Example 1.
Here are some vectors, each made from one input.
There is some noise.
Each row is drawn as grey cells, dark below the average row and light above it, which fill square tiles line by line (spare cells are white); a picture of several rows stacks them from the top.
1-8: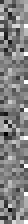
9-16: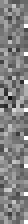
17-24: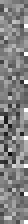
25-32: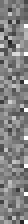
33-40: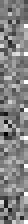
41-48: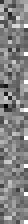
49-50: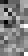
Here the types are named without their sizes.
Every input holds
either a point on a line, or three true/false values.
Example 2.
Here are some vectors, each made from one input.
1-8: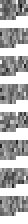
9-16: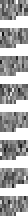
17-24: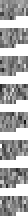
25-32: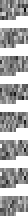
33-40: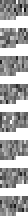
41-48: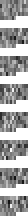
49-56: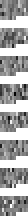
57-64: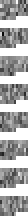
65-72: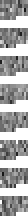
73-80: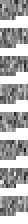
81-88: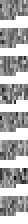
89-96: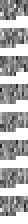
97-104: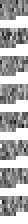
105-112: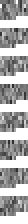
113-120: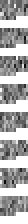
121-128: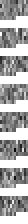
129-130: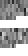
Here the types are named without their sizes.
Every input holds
a point on a line, together with either a fixed value, or a node of a tree.
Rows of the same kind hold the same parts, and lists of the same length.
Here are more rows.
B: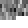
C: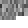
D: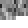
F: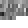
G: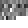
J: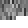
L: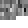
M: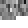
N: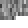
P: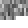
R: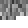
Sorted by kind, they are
B, C, D, F, N, P
G, J, L, M, R

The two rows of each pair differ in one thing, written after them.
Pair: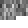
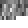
the place on the line
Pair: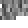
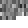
the place on the line
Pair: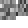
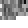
the node of the tree
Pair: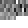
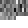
the place on the line
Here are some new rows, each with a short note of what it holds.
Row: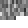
a point on a line and a node of a tree
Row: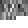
a point on a line and a node of a tree
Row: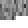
a point on a line
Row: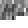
a point on a line
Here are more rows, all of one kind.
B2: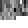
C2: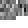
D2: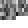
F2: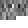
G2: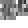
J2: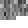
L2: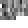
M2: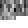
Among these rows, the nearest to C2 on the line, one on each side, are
F2 and M2.
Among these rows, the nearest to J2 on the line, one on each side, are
D2 and G2.
